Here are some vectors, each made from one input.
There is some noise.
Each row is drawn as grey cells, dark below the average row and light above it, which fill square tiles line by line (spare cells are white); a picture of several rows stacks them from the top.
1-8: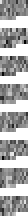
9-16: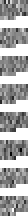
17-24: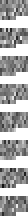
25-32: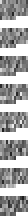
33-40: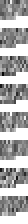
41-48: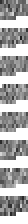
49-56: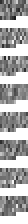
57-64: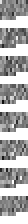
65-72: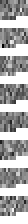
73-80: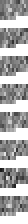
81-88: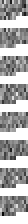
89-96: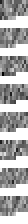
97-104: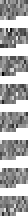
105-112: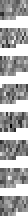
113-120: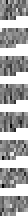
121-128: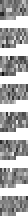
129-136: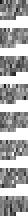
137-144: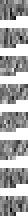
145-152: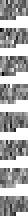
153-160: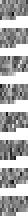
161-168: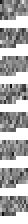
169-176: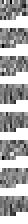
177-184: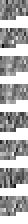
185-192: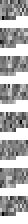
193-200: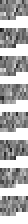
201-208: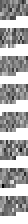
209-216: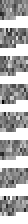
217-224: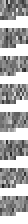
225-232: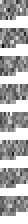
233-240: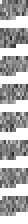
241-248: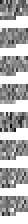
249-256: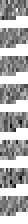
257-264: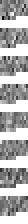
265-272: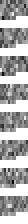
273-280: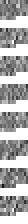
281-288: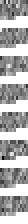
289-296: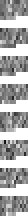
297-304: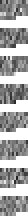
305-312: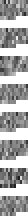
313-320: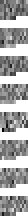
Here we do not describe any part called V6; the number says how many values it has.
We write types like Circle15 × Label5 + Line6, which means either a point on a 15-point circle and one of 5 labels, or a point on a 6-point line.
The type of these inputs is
Bool × (Circle8 + V6) + Circle18 + Unit.
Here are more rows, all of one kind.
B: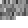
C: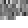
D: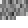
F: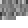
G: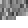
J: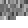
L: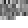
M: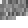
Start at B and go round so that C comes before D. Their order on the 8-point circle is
B, C, L, D, M, G, J, F.
